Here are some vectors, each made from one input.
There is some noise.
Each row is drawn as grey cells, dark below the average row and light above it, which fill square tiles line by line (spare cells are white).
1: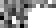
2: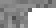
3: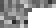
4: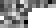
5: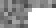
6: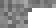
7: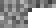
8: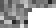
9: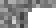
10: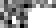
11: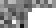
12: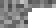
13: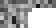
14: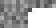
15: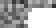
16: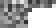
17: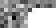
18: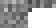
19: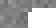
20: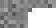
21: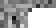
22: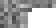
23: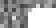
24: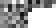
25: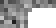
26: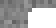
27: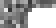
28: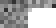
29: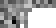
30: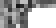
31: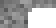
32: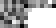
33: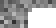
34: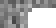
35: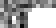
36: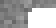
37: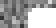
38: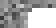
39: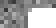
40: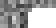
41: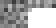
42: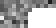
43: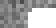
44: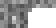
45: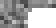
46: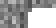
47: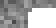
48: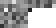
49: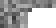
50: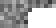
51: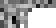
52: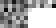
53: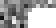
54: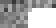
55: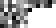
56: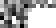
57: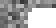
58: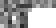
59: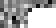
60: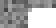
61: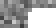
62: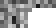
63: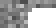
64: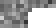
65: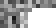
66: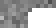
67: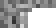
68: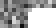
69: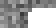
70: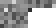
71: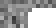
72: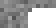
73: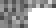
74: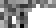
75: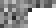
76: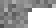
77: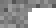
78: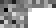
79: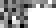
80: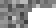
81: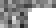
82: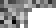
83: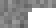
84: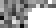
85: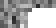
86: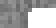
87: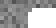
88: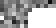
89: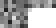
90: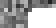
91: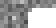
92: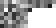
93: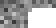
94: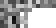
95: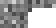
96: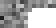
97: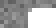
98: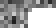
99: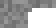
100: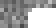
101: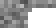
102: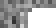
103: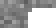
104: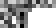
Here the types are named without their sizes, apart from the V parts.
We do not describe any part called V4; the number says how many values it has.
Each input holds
a list of items, each a true/false value and a value of V4.
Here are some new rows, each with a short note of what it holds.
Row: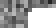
the empty list
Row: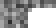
the empty list
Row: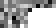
a list of one item
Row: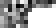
the empty list
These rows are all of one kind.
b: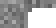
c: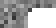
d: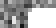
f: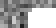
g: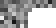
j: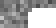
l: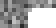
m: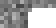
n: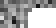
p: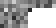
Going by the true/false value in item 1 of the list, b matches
c, f, j and n.
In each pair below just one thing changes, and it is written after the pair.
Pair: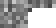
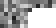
the value of V4 in item 1 of the list
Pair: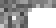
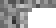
the true/false value in item 2 of the list
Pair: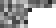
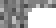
the true/false value in item 1 of the list
